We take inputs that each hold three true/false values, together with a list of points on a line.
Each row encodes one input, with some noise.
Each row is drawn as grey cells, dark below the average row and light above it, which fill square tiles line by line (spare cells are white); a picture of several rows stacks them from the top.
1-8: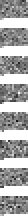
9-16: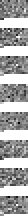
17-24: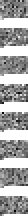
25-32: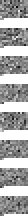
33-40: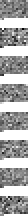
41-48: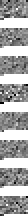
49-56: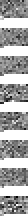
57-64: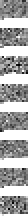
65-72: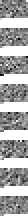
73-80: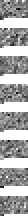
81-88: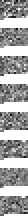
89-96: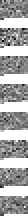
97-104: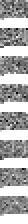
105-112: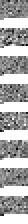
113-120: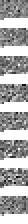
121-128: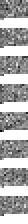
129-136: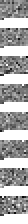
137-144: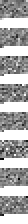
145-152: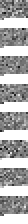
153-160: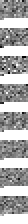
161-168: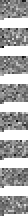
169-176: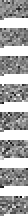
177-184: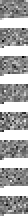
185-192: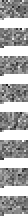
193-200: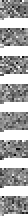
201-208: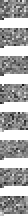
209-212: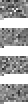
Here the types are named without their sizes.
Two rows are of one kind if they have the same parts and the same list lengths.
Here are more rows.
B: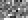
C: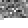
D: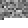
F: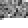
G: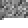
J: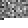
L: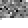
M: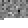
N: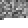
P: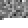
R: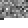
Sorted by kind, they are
B, D, J, M, R
C
F, G, L, N, P

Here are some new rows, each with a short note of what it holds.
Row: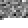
three true/false values, together with a list of one item
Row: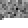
three true/false values, together with a list of one item
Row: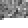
three true/false values, together with a list of one item
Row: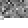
three true/false values, together with the empty list
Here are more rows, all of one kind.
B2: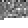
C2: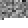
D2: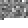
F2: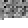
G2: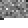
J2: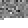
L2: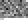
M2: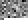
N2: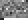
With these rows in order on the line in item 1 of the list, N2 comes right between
D2 and F2.
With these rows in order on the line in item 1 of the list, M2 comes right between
D2 and L2.
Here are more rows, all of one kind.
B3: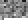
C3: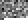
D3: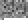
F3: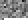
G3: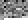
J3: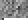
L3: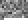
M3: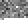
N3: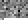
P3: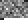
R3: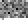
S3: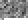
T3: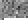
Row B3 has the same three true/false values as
D3, F3, R3 and S3.
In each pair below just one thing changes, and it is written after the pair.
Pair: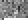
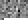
one of the three true/false values
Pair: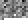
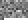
one of the three true/false values
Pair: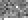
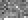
the place on the line in item 1 of the list
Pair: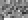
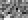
the place on the line in item 2 of the list
